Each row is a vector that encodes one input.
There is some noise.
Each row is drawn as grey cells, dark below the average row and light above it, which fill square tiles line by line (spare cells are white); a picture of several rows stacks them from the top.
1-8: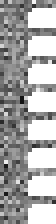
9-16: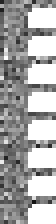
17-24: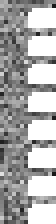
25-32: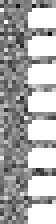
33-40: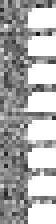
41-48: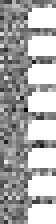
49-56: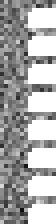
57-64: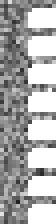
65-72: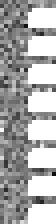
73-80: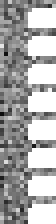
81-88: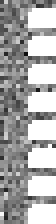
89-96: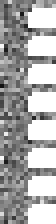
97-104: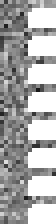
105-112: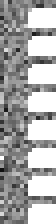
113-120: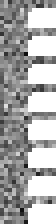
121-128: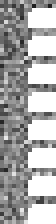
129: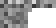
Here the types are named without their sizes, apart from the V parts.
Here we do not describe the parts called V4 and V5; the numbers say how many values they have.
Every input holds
a value of V4, together with either a label, or a true/false value and a value of V5.
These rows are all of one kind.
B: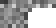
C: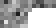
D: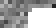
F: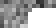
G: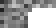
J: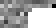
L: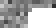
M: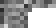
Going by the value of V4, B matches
G and M.
